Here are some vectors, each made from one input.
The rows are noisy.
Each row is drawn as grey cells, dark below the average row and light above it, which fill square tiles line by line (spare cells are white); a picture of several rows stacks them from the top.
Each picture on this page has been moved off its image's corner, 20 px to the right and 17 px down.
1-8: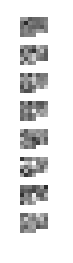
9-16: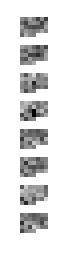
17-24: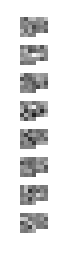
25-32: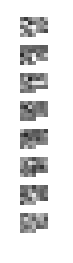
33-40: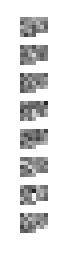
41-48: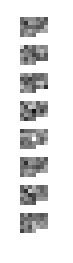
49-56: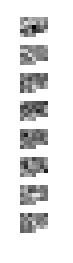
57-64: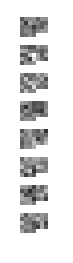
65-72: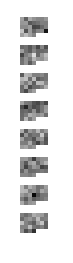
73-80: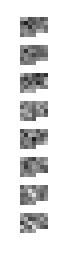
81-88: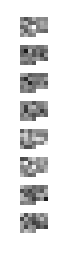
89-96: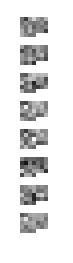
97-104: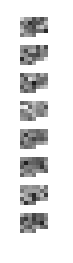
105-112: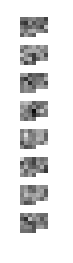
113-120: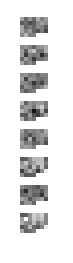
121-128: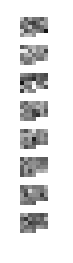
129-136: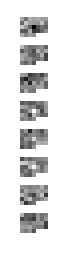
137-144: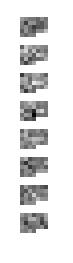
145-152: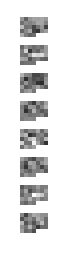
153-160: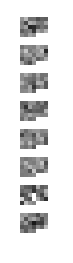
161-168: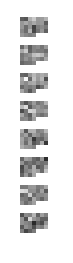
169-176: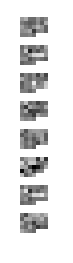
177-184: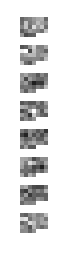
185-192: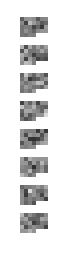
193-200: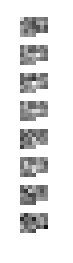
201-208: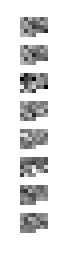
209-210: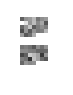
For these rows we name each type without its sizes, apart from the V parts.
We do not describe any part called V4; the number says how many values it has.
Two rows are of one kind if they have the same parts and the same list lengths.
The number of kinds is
4.
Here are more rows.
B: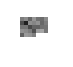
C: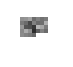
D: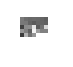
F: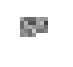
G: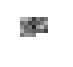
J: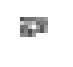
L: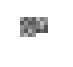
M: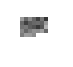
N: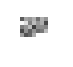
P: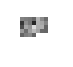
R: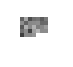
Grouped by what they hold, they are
B, M
C, G, L
D, J, R
F, N, P

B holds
a node of a tree and a value of V4.
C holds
a point on a line and a node of a tree.
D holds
a point on a line, a true/false value and a value of V4.
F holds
a point on each of two lines and a true/false value.
